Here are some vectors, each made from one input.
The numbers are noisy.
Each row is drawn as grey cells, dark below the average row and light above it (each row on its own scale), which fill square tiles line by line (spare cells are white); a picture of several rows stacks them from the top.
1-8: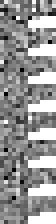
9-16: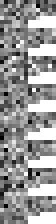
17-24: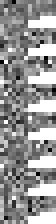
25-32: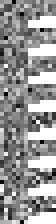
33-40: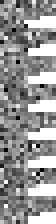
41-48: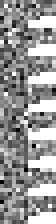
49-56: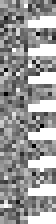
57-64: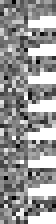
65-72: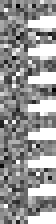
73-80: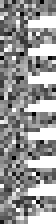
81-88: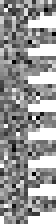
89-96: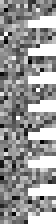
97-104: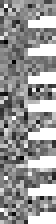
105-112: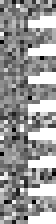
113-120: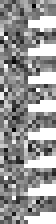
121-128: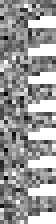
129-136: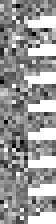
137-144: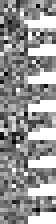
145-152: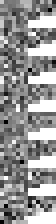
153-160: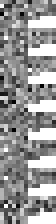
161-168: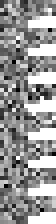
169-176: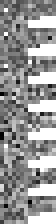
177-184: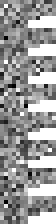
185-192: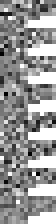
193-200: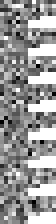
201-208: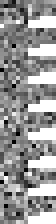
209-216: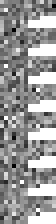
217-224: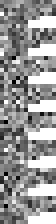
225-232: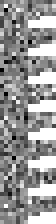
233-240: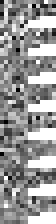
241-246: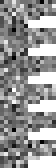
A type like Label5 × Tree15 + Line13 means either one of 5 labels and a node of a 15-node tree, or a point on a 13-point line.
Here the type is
Bool × Circle8 × Tree9 + Unit.
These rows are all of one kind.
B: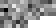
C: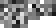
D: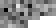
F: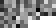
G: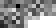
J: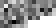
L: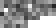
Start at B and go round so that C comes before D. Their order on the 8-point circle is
B, L, G, C, F, D, J.
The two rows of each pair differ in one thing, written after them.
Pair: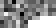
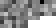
the node of the tree
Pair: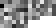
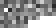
the true/false value
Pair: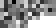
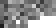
the true/false value
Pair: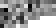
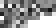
the place on the 8-point circle
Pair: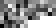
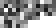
the true/false value
